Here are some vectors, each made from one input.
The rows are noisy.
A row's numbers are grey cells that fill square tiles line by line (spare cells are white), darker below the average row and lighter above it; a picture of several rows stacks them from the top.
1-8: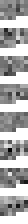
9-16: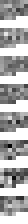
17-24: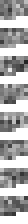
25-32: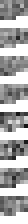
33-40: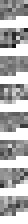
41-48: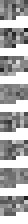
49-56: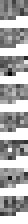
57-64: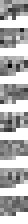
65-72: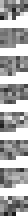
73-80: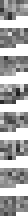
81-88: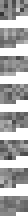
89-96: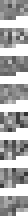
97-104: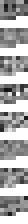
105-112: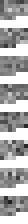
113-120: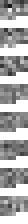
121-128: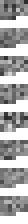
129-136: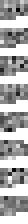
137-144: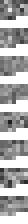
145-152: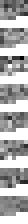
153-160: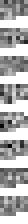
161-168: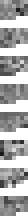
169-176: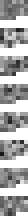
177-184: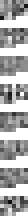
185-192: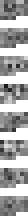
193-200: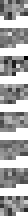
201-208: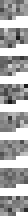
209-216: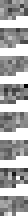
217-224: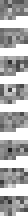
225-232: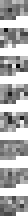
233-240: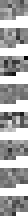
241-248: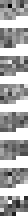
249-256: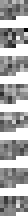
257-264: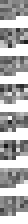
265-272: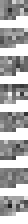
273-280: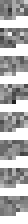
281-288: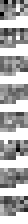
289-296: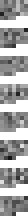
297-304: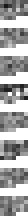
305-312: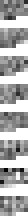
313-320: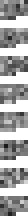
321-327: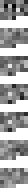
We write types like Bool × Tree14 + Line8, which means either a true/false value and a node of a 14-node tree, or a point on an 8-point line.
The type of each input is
Line10 + Line11.
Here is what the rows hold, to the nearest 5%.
About 45% of them hold a point on a 10-point line. The rest hold a point on an 11-point line.
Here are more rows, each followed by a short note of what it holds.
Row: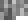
a point on an 11-point line
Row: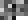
a point on a 10-point line
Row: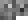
a point on a 10-point line
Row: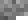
a point on a 10-point line
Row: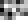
a point on an 11-point line
